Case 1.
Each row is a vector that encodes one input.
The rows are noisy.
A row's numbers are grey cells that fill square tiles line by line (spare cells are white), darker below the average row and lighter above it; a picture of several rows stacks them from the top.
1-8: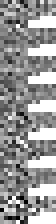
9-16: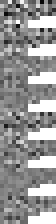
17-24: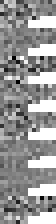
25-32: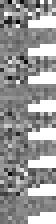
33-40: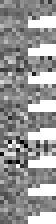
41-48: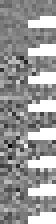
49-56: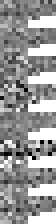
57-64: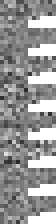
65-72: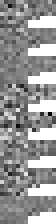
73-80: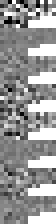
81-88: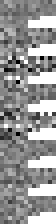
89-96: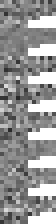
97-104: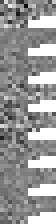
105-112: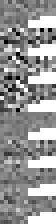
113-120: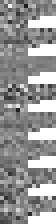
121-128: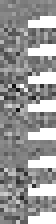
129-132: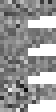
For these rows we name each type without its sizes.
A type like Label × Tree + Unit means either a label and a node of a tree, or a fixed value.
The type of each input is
Circle × Circle × Tree.
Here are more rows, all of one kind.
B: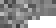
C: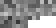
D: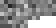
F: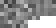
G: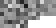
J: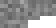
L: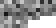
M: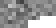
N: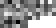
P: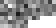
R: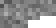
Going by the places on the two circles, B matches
F and R.
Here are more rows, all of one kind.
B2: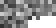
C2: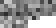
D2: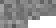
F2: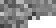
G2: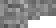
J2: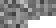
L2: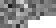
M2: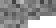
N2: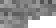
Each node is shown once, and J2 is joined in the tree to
B2, L2 and M2.
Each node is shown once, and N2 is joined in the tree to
M2.
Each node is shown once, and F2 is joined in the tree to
B2.
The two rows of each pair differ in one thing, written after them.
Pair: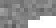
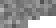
the place on one of the two circles
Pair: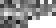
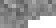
the node of the tree
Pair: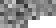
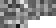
the place on one of the two circles
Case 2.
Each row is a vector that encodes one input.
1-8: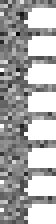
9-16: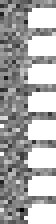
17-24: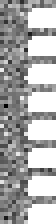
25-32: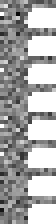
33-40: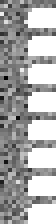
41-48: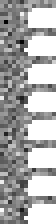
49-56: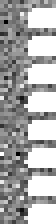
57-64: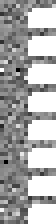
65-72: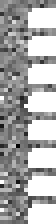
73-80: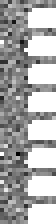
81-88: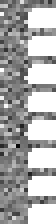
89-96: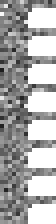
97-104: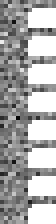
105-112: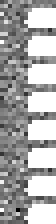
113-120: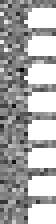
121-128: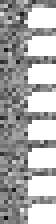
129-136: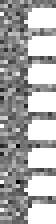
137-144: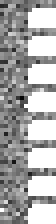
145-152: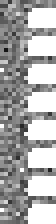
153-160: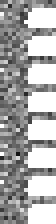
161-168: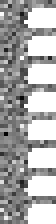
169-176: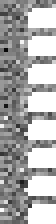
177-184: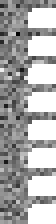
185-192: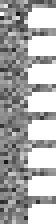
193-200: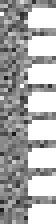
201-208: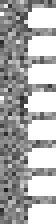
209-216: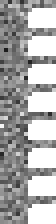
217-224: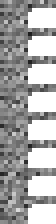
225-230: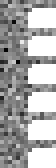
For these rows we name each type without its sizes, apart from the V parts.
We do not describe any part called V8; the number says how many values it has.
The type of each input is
Bool × V8 + Circle.
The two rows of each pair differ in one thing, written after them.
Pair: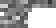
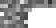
the true/false value
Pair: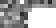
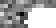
the value of V8
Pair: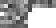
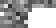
the true/false value
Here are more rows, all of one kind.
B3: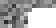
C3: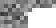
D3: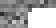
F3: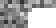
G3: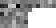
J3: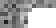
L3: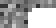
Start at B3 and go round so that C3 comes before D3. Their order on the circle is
B3, C3, D3, G3, L3, F3, J3.
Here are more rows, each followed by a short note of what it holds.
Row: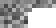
a point on a circle
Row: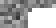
a point on a circle
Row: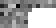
a point on a circle
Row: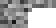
a point on a circle
